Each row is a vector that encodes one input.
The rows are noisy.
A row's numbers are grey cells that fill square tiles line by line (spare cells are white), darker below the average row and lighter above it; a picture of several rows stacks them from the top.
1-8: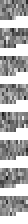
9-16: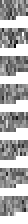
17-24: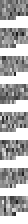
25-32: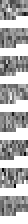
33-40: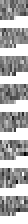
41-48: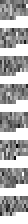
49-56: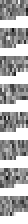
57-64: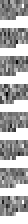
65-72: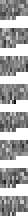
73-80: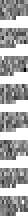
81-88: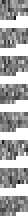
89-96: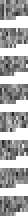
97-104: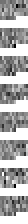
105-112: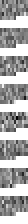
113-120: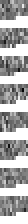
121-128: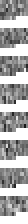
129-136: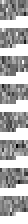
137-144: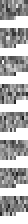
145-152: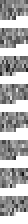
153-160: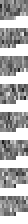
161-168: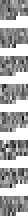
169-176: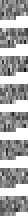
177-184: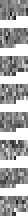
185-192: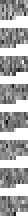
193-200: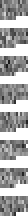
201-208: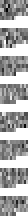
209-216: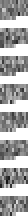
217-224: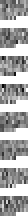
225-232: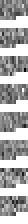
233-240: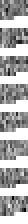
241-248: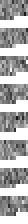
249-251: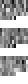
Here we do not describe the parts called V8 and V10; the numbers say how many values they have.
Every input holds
either a fixed value, or two labels (each one of 9), or a value of V8 and a value of V10.
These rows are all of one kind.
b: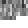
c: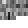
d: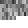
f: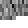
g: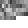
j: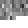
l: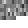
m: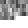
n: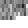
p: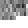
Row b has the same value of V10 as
m, n and p.
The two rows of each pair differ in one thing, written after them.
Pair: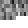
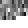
the value of V8
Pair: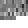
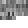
the value of V8
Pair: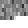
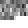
the value of V10
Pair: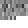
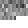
the value of V10
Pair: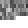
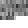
the value of V8
